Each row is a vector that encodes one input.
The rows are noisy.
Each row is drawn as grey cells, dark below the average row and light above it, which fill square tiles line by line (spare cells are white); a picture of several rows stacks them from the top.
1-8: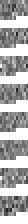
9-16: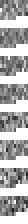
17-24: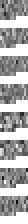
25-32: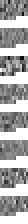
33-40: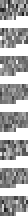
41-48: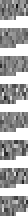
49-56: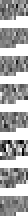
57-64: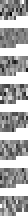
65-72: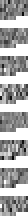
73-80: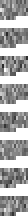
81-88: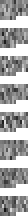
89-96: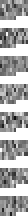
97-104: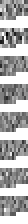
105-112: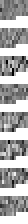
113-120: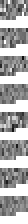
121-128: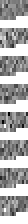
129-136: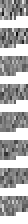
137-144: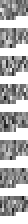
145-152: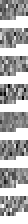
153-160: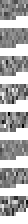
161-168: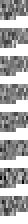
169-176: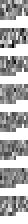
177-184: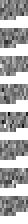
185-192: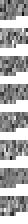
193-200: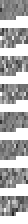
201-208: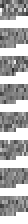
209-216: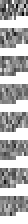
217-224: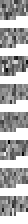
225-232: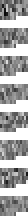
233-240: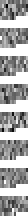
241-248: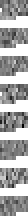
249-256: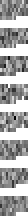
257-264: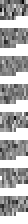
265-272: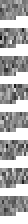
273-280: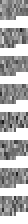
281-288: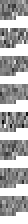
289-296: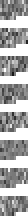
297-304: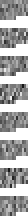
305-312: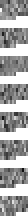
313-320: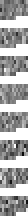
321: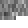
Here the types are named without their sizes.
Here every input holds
a label, together with either a fixed value, or three true/false values.
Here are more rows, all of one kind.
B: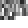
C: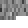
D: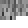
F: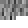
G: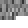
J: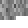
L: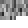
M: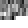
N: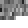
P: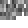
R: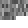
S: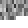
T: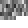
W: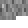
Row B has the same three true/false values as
D, J, N and S.
